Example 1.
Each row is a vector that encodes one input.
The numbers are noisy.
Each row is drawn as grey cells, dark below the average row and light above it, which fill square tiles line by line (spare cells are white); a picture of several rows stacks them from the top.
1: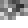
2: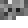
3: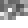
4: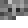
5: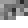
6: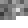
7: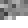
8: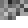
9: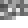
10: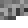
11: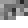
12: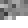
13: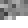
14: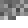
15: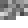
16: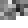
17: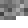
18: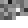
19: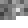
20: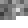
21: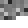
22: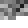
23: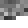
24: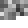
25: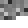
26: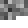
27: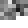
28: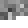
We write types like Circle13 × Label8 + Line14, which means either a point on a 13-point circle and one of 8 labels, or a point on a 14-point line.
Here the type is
Line6 × Line6.
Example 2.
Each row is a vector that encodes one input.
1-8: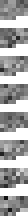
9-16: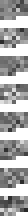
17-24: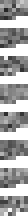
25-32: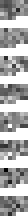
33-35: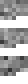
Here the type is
Label5.
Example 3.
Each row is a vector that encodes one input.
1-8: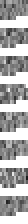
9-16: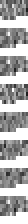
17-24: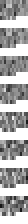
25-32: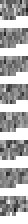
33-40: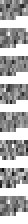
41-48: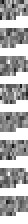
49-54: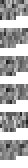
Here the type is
Line6.
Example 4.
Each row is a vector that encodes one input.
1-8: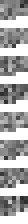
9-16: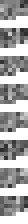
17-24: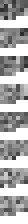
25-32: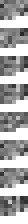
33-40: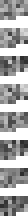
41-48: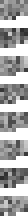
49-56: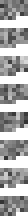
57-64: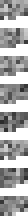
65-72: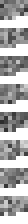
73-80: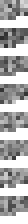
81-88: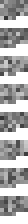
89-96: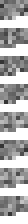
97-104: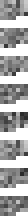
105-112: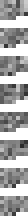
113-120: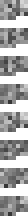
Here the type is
Bool × Bool × Bool × Bool.
